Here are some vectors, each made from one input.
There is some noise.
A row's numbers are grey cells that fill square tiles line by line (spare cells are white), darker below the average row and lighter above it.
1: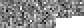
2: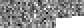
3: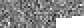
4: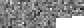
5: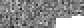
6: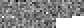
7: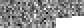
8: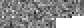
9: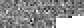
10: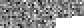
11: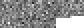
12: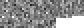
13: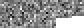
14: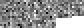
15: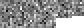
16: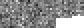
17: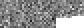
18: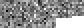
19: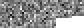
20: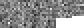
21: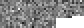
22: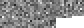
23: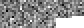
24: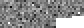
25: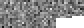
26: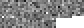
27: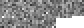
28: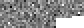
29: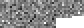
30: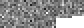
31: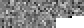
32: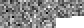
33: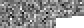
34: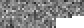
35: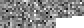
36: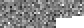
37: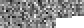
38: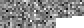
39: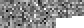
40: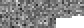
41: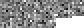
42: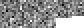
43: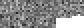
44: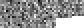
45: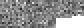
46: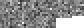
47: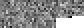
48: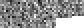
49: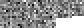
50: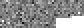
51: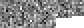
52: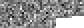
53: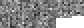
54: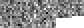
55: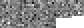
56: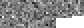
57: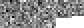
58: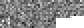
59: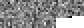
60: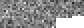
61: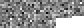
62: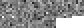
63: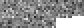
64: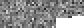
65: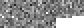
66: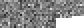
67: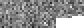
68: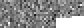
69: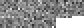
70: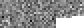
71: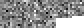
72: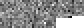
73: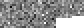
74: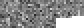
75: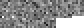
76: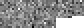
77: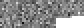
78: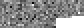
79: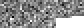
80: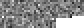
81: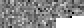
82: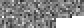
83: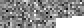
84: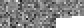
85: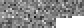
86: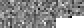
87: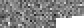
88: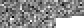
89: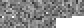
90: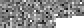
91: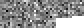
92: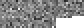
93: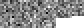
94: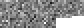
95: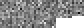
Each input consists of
either a point on each of four 6-point circles, or a point on a 3-point line and a point on a 5-point line.
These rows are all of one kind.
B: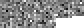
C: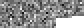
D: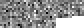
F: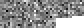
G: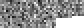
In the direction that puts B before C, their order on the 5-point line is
G, D, F, B, C.
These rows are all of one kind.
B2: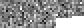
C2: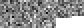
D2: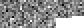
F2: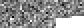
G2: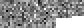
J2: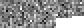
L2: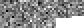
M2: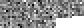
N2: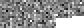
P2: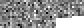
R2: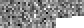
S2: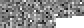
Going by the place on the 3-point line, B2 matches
G2, J2 and R2.
